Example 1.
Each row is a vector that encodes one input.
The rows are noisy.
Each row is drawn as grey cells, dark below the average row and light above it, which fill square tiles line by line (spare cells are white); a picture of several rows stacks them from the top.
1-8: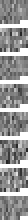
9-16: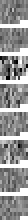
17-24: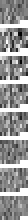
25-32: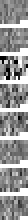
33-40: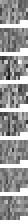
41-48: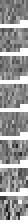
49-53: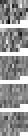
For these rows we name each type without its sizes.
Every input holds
four true/false values.
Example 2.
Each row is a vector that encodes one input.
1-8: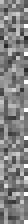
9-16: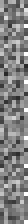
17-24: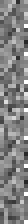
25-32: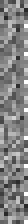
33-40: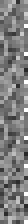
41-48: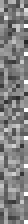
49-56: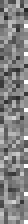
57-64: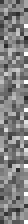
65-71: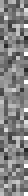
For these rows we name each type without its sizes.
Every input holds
three true/false values.
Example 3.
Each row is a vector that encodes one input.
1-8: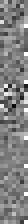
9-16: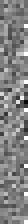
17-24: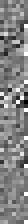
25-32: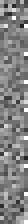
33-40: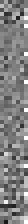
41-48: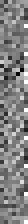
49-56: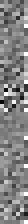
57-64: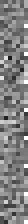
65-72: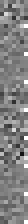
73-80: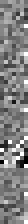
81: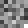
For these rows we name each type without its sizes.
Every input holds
a point on a line.
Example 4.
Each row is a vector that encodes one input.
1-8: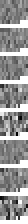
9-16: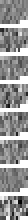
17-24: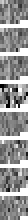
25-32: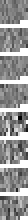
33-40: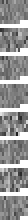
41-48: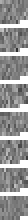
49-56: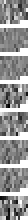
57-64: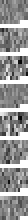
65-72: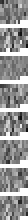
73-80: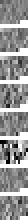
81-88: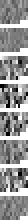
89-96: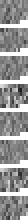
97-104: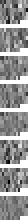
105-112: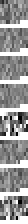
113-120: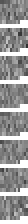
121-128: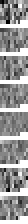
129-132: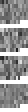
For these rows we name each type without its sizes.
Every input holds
either a fixed value, or three true/false values.
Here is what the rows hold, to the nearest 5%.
About 5% of them hold a fixed value. The rest hold three true/false values.
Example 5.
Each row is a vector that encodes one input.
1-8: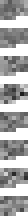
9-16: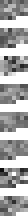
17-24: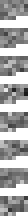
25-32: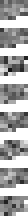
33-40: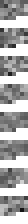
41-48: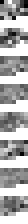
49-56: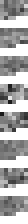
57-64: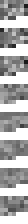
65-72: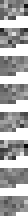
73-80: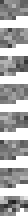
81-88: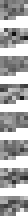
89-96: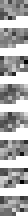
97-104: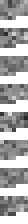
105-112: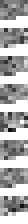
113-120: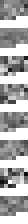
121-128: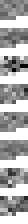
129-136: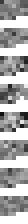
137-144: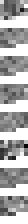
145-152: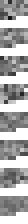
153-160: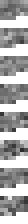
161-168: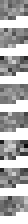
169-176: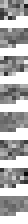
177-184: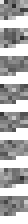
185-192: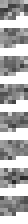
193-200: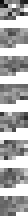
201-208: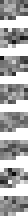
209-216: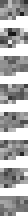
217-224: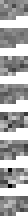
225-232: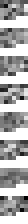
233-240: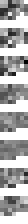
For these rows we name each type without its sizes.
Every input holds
a label.
